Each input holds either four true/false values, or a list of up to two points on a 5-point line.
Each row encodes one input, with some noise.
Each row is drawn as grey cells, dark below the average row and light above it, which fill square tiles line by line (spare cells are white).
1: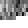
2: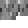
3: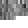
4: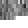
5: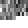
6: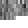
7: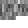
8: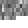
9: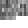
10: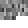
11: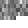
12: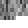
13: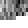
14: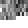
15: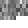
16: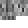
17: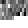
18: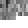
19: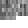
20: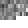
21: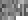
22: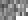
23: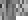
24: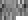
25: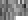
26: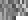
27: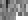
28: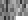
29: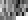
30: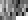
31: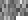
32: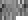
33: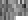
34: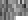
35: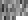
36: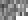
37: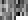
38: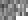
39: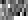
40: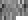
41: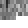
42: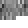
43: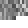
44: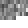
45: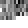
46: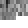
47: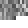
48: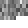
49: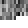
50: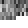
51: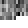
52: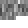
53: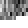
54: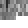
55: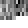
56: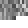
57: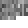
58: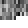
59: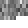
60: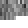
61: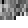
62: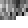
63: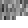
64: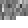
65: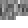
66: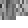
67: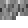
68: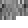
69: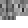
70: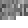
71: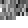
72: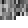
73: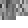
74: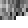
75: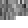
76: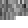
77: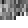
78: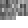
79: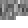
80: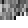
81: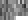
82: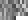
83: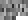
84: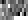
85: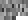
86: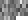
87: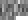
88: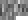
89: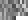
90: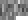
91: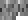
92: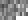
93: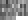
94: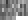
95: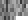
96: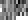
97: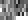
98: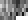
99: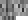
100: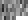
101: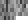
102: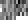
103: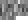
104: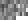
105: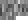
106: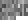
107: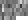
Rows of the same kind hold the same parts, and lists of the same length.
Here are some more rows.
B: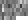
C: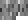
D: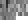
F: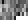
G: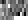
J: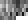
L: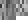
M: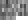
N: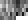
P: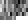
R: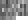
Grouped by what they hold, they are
B, C, D, L, M, R
F
G
J, N, P

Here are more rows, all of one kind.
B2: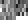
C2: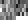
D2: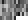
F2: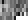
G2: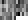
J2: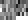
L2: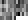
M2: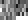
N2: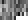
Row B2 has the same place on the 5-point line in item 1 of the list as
C2, J2 and M2.
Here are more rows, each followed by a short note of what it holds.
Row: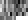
a list of one item
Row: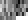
a list of one item
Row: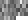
four true/false values
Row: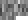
four true/false values
